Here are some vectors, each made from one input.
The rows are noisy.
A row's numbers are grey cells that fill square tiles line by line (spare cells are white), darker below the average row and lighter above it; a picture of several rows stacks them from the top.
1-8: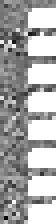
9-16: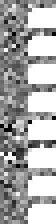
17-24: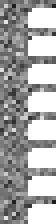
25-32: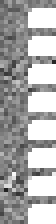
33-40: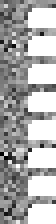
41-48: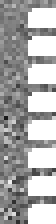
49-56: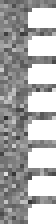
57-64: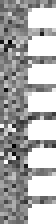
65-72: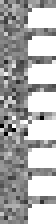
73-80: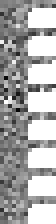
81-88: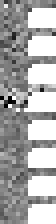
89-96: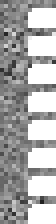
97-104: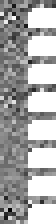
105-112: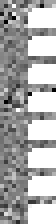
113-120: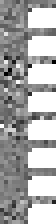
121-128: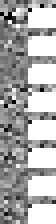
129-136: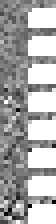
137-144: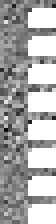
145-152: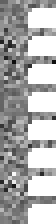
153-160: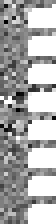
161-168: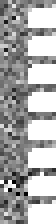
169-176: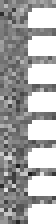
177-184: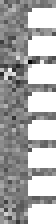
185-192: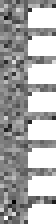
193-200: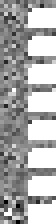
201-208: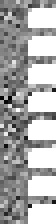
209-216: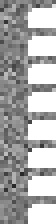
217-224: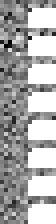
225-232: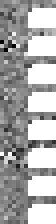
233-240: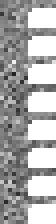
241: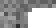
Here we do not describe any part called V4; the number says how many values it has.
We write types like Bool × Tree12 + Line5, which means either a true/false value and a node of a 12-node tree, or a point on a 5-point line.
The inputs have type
Bool × (Line5 + V4).
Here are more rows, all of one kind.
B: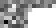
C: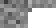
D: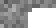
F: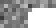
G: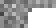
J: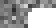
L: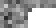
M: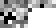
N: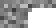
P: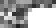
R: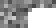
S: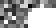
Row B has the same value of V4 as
F, L, R and S.
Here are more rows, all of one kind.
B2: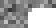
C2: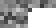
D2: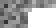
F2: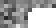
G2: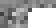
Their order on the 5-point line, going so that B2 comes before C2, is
F2, B2, G2, C2, D2.
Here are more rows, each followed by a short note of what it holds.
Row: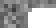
a point on a 5-point line and a true/false value
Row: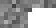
a point on a 5-point line and a true/false value
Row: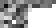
a true/false value and a value of V4
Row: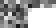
a point on a 5-point line and a true/false value
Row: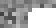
a point on a 5-point line and a true/false value
